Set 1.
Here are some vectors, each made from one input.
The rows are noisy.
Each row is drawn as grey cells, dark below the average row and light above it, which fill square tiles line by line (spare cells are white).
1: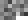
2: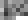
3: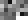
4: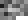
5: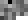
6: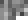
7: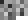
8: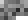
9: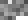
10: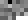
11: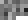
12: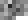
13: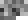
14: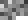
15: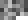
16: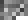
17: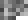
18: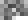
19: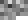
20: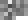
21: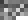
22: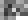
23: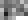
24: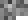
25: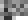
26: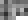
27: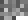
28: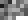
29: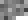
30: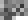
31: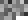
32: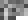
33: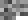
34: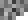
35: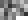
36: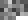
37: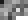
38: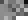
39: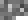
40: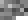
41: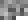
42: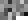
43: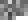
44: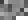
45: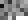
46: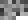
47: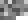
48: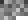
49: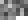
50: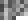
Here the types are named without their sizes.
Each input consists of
four true/false values.
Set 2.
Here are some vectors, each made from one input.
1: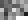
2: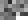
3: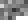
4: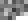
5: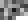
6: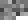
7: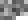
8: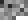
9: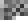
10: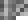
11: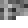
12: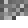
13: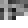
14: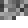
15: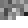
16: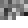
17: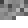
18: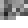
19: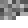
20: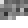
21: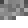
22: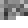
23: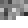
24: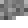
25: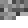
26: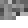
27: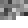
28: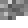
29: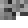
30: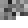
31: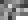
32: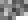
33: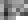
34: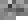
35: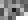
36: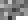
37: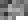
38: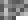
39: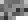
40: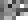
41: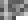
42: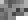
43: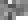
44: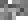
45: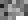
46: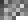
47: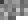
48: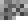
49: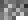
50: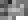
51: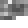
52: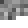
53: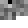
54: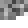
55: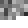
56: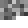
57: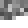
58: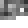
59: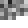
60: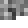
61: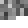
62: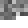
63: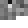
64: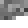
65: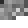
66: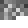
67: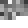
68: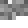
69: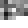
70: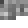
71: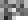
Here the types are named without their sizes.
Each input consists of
four true/false values.
